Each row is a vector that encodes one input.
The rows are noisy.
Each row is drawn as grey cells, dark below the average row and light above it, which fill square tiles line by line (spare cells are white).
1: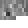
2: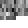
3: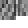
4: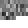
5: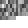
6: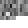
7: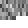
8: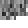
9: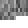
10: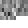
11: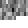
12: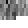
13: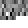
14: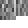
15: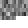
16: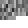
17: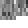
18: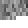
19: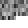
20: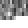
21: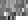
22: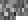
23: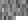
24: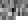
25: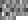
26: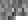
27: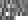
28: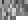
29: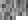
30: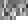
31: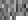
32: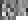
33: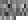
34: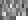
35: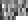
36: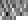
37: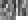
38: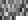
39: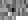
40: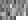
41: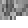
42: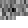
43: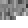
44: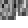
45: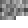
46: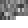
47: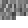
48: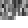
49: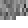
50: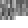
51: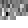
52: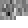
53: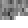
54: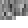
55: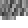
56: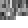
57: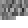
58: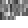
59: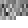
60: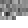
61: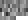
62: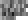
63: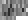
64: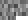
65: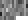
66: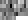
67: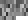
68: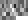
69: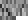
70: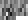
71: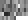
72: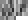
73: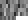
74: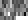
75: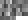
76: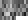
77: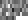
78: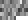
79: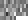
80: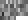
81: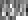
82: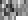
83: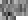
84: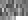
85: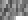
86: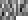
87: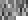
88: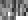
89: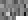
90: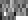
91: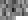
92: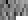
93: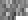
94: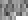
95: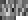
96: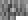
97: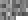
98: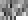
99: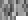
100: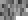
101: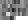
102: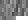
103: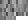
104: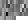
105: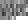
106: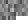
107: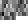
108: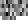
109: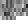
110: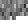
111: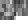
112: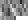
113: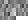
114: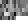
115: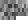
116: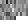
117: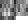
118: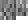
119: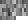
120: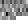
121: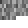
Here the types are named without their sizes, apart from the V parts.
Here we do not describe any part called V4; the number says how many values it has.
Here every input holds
a point on a line, together with either a point on a line, or a value of V4.
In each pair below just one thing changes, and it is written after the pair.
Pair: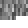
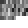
the place on the line
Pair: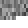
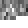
the place on the line
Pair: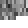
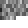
the value of V4
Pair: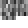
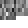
the value of V4
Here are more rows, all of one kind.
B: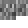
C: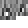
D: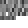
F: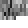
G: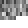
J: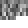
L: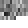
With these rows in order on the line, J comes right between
F and L.
